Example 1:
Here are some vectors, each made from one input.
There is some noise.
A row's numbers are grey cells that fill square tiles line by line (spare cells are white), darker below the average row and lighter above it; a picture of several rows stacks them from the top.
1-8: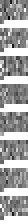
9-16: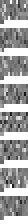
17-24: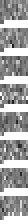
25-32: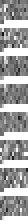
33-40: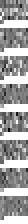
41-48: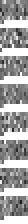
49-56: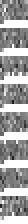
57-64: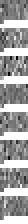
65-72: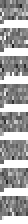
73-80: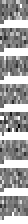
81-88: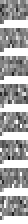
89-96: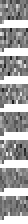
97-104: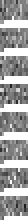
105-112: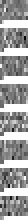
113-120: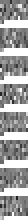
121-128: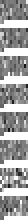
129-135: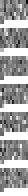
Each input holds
a point on a 7-point line, together with either a point on a 6-point line, or three true/false values.
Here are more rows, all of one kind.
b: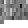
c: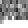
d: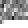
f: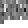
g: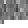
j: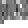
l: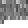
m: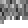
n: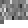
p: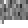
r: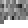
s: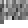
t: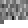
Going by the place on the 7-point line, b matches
n and s.
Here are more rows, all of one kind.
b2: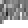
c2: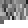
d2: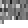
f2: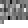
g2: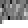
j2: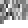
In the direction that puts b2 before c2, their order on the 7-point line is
g2, b2, d2, j2, f2, c2.
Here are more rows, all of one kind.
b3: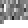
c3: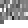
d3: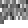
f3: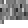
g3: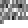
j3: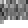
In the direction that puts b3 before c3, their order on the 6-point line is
d3, b3, j3, f3, g3, c3.
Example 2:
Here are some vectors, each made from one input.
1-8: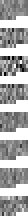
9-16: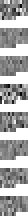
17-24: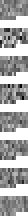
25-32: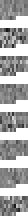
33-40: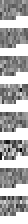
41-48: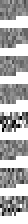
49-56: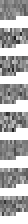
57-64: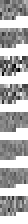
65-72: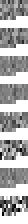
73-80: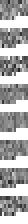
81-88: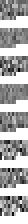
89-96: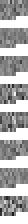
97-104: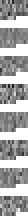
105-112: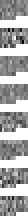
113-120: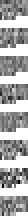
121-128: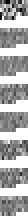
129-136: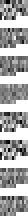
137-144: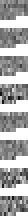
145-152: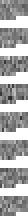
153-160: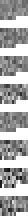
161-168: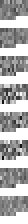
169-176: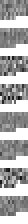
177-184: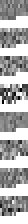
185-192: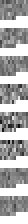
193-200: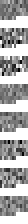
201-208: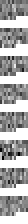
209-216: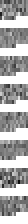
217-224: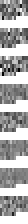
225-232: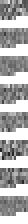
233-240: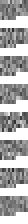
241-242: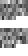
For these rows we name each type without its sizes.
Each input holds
either a point on a circle, or a list of points on a line.
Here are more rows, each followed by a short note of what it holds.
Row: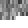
the empty list
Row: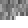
the empty list
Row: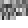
the empty list
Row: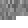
a list of two items
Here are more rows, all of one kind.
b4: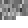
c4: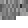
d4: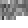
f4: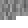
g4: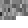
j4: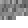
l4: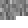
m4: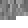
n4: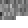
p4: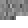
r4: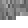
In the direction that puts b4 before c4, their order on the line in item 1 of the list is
l4, g4, d4, j4, b4, f4, n4, m4, r4, p4, c4.
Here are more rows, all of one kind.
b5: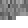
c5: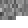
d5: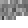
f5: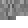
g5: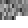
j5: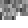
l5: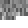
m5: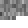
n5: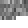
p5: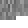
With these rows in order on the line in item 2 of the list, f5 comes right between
c5 and g5.
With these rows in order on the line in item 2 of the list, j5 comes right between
d5 and l5.
